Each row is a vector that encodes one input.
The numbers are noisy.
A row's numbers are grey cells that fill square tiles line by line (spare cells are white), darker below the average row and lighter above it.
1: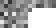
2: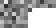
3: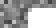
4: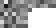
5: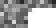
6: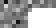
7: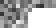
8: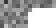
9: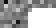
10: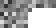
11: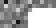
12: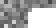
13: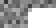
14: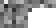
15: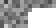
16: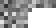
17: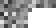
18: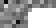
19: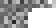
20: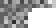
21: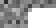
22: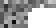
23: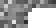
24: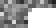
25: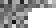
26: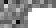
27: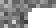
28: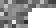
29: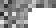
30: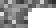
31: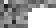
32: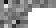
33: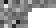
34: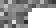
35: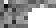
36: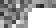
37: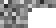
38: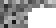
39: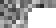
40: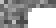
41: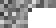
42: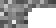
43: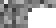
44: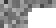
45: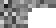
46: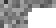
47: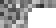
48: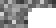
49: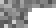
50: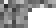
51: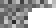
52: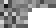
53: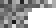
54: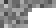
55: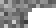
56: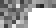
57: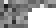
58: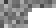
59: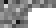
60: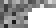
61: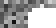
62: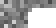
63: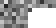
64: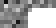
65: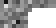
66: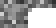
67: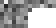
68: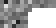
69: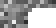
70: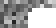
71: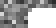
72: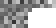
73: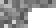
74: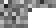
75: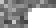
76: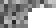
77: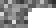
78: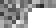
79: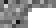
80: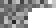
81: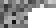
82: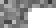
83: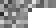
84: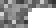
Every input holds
a true/false value, together with either a point on a 5-point line, or a point on a 6-point line.
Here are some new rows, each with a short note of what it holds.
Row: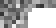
a point on a 6-point line and a true/false value
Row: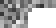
a point on a 6-point line and a true/false value
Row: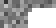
a point on a 5-point line and a true/false value
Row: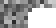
a point on a 6-point line and a true/false value
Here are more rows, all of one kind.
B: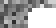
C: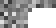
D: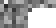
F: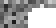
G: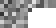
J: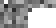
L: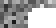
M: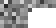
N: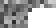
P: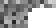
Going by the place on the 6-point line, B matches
F, L, N and P.
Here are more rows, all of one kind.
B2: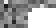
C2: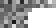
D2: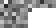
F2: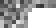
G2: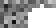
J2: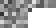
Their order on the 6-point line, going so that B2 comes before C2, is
F2, J2, D2, B2, G2, C2.
